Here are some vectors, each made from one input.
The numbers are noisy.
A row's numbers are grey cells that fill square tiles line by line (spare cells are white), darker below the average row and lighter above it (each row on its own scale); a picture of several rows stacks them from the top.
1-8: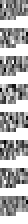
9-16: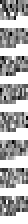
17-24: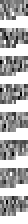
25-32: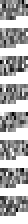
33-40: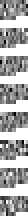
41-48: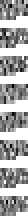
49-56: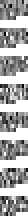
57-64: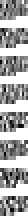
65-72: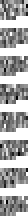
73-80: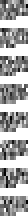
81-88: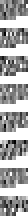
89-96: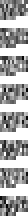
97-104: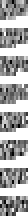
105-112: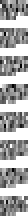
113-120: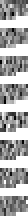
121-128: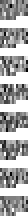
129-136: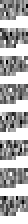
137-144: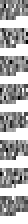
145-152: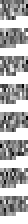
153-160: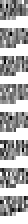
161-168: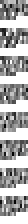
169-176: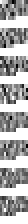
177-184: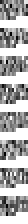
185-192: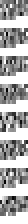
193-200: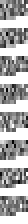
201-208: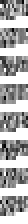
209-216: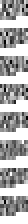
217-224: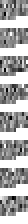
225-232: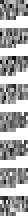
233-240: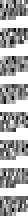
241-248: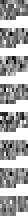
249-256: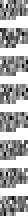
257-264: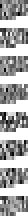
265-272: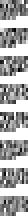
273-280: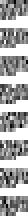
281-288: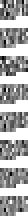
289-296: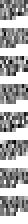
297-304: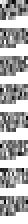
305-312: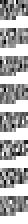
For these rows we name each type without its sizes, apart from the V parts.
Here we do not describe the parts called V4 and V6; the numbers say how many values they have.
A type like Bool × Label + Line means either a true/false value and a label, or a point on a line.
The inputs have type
Bool × (Tree + V6) × V4.
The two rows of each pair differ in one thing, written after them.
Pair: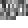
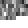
the node of the tree
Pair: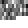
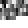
the value of V4
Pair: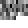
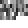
the node of the tree
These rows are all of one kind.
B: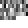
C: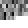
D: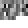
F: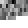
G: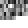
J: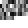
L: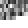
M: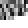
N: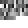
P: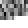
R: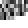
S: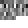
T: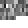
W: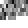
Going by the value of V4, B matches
D, F and W.
